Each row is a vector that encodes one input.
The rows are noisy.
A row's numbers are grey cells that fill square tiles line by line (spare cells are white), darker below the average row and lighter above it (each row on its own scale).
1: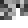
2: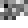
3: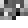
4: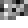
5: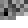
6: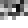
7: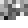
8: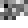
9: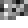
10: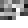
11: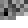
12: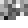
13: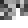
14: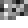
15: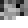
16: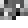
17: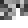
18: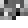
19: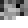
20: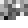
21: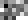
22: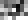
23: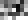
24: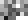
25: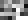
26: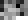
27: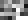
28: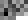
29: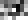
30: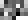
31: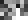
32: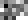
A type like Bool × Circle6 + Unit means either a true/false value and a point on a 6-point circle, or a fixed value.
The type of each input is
Bool × Bool × Bool + Unit.
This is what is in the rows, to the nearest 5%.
About 10% of them hold a fixed value. The rest hold three true/false values.
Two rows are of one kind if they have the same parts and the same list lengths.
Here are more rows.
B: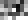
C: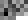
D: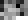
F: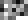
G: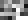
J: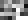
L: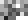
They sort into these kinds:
B, D, F, G, J, L
C

